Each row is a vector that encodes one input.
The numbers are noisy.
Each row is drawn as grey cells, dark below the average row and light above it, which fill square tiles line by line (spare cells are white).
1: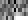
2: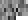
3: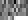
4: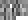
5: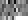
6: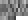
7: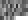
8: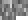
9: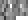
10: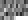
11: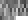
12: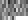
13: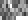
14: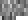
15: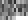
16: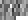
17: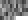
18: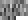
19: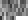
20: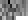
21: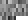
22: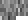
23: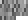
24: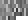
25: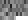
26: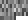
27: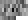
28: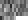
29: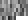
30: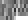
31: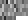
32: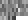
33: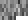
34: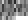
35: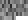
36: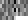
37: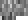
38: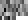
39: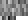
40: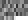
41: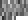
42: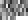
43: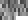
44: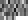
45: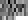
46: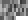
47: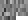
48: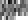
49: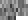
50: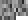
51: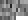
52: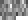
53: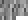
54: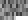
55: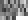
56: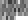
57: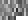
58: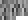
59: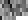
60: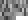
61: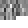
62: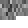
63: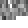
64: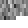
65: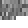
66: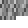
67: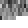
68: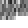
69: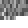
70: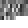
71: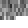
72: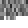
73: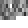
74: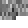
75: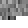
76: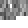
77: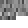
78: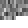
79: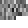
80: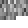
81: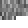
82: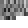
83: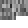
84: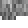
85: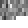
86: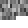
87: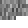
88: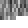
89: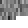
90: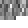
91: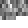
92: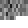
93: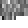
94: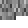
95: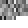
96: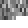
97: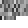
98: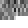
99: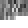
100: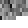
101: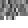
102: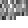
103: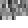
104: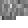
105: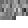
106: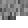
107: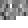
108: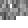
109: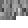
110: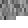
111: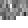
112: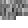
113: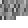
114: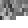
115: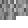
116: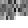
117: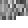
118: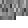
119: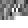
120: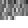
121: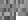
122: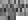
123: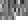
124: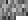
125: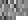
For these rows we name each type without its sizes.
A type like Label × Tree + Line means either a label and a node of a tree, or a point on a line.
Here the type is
(Circle + Line) × Line.
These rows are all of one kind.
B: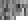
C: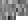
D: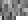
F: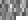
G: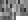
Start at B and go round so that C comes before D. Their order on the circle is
B, G, C, D, F.
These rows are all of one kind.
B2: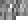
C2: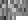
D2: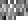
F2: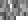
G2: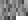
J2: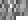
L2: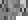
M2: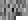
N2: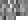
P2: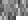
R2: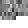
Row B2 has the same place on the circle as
D2, F2, J2 and N2.
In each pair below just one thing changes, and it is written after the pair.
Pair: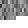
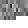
the place on the circle
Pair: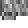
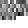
the place on the line
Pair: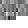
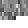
the place on the line
